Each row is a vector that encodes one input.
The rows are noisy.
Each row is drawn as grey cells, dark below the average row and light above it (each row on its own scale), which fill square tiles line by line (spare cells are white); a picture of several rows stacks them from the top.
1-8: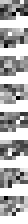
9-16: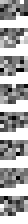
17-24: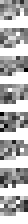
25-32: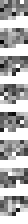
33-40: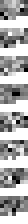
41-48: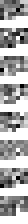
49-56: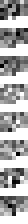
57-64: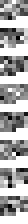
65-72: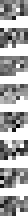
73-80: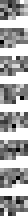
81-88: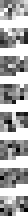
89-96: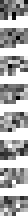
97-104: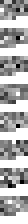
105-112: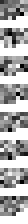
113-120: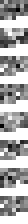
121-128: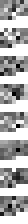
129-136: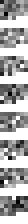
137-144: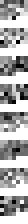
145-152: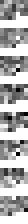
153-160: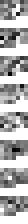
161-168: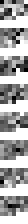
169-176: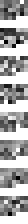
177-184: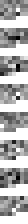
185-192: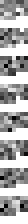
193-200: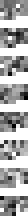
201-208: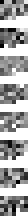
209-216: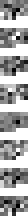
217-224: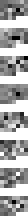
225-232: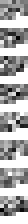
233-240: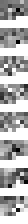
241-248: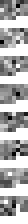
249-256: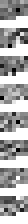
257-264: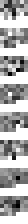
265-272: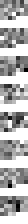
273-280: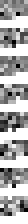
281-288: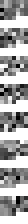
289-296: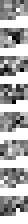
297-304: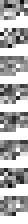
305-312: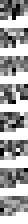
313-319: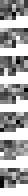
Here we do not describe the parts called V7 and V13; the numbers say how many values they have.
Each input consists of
one of 11 labels, together with either a fixed value, or four true/false values, or a value of V7 and a value of V13.
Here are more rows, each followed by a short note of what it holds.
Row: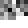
one of 11 labels
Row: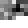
one of 11 labels
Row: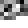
one of 11 labels, a value of V7 and a value of V13
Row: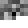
one of 11 labels and four true/false values
